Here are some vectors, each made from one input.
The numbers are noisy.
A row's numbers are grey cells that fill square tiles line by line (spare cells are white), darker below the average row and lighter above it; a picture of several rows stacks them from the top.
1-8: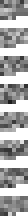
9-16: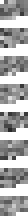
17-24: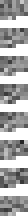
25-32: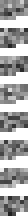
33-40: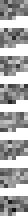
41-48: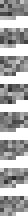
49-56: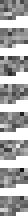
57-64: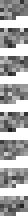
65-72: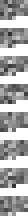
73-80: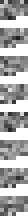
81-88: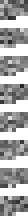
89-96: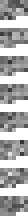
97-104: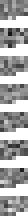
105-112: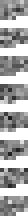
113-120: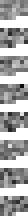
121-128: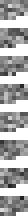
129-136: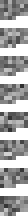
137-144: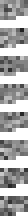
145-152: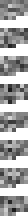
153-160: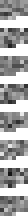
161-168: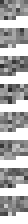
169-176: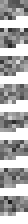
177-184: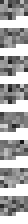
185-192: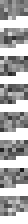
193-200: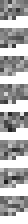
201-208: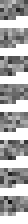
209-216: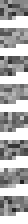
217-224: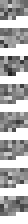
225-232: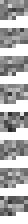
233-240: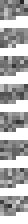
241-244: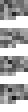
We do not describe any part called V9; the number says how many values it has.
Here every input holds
a point on a 6-point line and a true/false value, together with a list of up to two values of V9.
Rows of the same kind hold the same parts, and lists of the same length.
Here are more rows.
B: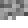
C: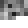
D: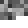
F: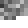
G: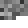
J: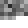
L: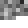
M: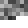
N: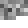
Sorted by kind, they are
B, F, N
C, G, J, L
D, M

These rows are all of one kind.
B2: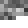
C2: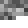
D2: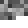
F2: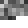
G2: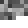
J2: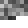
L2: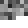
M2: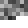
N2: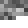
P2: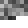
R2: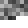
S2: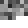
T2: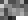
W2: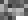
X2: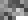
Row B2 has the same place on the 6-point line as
C2, J2, N2 and P2.
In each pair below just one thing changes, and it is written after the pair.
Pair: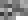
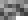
the value of V9 in item 1 of the list
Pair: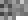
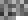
the value of V9 in item 1 of the list
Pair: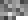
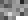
the true/false value
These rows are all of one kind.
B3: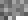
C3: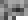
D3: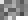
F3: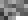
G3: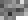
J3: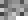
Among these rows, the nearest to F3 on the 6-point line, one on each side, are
B3 and C3.
